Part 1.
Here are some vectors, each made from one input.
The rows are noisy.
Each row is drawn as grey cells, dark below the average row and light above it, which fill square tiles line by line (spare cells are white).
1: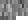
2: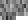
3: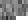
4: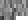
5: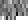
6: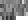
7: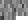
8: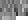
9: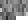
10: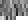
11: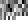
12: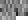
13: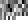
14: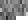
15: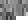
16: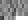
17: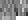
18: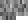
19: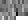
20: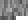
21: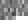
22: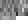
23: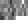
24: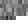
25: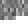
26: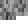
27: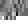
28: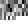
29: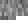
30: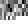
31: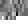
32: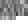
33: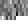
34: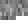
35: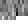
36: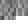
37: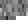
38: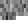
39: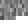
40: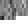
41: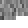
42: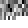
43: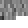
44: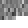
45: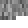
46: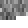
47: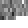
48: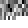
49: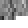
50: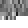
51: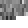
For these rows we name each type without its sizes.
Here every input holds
a list of points on a line.
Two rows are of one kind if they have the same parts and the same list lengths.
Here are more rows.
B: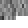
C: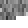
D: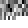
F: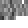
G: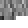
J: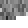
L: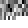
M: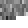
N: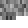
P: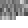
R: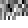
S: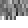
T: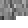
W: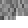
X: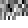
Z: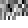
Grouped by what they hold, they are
B, C, F, G, J, M, N, T, W
D, L, R, X, Z
P, S

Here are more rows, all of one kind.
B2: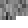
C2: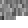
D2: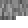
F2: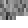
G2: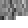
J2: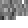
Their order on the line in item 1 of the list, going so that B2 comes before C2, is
F2, B2, D2, C2, G2, J2.
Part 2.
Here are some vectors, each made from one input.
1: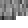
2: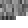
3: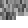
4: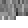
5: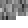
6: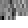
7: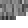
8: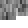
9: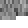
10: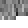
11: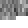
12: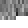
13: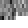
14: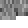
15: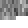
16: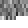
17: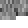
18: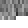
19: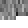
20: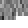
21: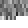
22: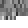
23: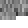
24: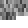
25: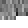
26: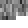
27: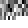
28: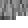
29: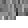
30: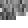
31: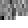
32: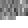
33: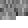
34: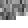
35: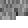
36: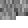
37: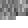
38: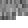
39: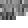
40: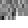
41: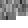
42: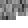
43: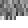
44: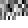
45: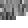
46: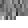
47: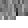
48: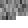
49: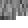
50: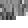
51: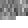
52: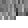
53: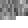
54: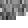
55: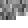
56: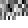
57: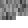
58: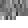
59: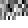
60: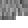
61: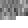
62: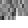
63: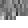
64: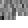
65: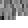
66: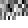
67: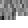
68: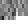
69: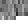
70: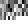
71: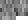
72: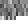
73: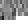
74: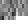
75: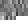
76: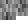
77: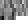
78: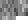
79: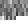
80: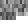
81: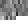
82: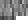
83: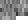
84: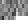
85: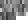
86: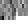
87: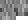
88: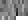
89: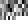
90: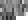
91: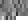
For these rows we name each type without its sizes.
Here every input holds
a list of points on a line.
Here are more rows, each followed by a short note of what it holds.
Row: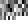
the empty list
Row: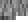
a list of two items
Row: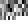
the empty list
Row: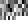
the empty list
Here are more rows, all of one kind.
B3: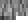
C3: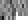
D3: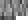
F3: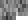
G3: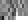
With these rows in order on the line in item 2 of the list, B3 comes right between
C3 and D3.
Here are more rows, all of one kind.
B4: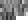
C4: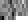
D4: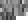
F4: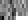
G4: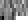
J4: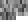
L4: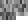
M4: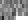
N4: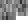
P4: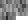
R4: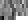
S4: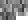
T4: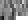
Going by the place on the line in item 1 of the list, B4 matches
D4, J4, L4 and S4.
